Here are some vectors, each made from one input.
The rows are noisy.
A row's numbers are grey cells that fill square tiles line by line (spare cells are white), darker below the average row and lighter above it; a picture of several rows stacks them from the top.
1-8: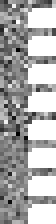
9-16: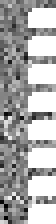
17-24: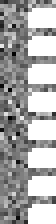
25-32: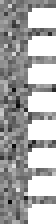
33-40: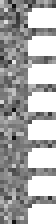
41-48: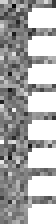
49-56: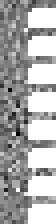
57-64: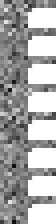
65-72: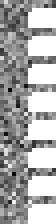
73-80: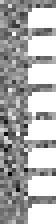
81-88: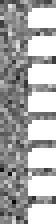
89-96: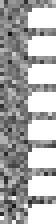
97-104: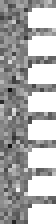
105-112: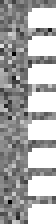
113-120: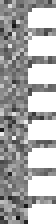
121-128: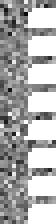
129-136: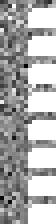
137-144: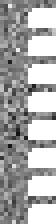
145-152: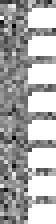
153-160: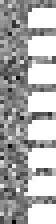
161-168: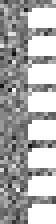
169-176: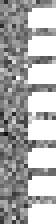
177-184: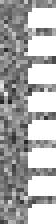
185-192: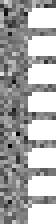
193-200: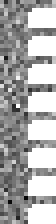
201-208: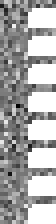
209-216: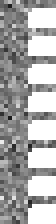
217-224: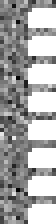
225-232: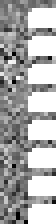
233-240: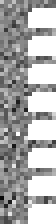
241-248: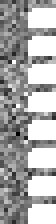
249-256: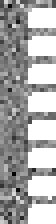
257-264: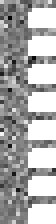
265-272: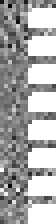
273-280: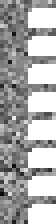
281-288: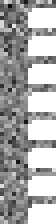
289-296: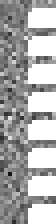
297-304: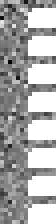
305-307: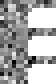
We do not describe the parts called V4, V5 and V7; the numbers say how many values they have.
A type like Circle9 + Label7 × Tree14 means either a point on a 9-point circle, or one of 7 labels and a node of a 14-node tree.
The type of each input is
Label6 × (Label8 × Label8 + Unit) × (Line10 + V7) × V4 × V5.
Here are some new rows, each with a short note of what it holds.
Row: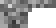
one of 6 labels, two labels (each one of 8), a point on a 10-point line, a value of V4 and a value of V5
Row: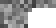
one of 6 labels, two labels (each one of 8), a value of V4, a value of V5 and a value of V7
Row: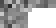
one of 6 labels, two labels (each one of 8), a value of V4, a value of V5 and a value of V7
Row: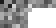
one of 6 labels, two labels (each one of 8), a point on a 10-point line, a value of V4 and a value of V5
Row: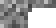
one of 6 labels, a value of V4, a value of V5 and a value of V7
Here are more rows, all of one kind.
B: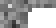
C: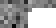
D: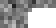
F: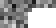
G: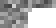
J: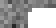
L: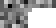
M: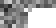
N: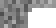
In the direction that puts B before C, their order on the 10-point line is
B, L, C, F, J, G, N, D, M.
